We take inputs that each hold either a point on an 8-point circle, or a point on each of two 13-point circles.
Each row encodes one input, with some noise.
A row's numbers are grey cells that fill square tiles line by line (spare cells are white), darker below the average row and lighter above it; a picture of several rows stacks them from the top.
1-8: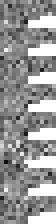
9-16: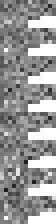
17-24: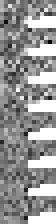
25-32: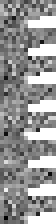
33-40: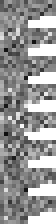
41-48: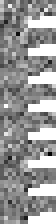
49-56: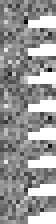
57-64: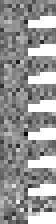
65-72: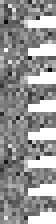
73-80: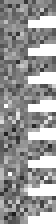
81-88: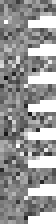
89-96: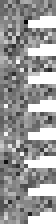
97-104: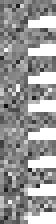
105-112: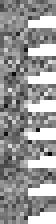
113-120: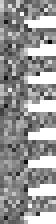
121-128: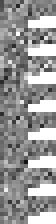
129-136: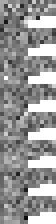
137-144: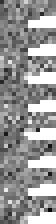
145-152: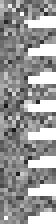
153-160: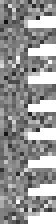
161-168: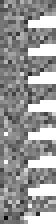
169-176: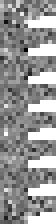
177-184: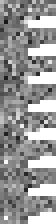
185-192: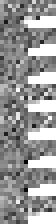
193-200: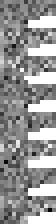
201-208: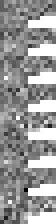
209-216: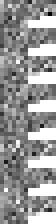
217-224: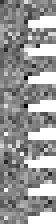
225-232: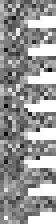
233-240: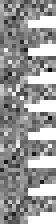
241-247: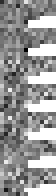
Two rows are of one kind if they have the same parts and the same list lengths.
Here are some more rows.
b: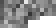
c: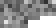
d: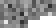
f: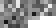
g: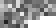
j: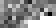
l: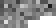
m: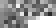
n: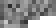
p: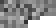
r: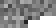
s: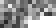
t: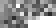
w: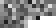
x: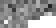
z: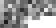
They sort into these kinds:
b, c, d, l, n, p, r, x
f, g, j, m, s, t, w, z

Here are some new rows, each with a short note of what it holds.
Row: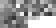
a point on an 8-point circle
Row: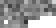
a point on each of two 13-point circles
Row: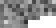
a point on each of two 13-point circles
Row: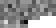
a point on each of two 13-point circles
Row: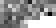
a point on an 8-point circle
